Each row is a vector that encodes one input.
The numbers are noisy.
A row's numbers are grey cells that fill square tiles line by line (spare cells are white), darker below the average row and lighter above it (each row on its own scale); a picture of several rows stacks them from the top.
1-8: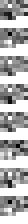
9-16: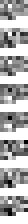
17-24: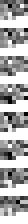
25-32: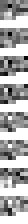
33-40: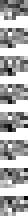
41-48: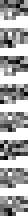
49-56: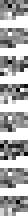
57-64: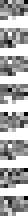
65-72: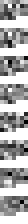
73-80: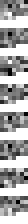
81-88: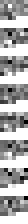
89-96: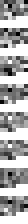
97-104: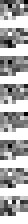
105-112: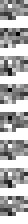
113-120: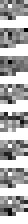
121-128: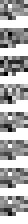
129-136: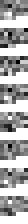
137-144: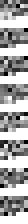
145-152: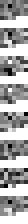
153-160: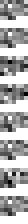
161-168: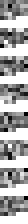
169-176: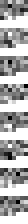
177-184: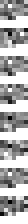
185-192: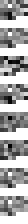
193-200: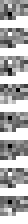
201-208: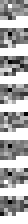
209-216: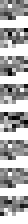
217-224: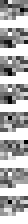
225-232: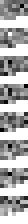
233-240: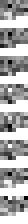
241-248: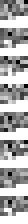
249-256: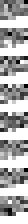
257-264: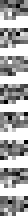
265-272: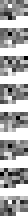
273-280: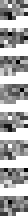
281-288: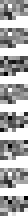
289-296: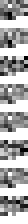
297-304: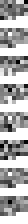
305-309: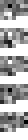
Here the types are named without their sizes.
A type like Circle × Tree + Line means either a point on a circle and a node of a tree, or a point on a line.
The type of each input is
List(Line).
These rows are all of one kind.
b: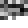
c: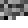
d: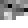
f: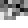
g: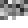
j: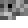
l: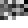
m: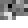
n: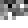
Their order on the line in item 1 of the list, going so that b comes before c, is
l, b, g, d, f, n, m, j, c.
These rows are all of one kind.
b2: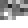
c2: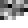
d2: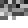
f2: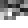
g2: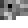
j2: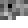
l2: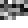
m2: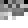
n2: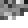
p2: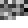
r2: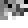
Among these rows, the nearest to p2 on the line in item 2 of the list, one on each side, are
d2 and m2.
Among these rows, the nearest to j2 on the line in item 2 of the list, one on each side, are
b2 and c2.
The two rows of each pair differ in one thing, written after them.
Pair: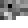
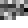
the place on the line in item 1 of the list
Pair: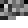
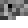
the place on the line in item 2 of the list
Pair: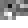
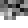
the place on the line in item 2 of the list
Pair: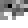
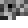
the place on the line in item 1 of the list
